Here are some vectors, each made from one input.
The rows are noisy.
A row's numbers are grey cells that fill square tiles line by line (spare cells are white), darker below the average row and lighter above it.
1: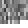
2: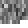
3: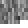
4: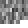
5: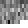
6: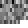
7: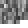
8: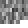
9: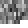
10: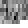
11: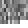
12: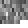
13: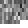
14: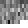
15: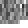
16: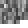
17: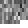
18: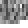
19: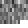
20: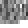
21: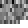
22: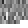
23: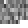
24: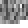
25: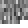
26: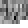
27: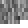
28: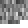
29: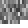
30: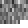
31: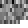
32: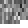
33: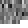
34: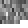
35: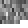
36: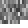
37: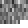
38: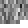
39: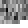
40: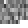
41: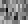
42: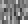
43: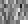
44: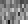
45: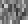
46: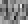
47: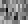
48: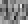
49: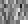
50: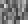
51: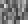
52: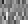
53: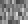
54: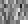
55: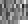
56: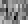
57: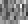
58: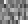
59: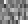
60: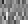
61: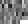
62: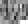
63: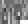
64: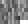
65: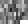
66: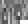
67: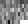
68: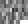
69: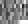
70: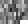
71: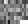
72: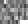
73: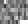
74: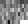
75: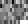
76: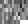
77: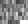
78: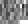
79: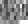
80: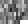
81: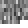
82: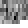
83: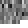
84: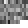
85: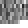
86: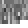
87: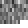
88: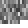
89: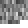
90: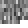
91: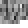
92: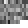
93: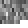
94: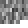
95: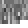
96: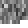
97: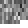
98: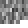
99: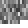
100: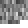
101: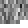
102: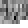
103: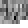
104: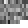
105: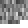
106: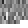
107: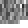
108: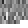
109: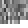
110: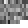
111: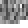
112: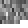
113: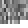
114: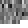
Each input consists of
either one of 9 labels, or a point on an 8-point line, or a node of an 11-node tree.
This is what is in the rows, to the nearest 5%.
About 40% of them hold one of 9 labels. About 20% of them hold a point on an 8-point line. The rest hold a node of an 11-node tree.
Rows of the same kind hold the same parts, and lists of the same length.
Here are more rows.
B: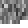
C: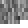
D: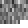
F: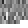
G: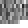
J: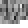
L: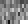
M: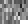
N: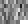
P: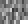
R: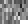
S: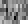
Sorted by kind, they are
B, C, D
F, L, M, N, P, R
G, J, S

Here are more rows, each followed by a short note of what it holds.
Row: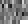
a node of an 11-node tree
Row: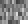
one of 9 labels
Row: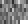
a node of an 11-node tree
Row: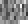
a point on an 8-point line
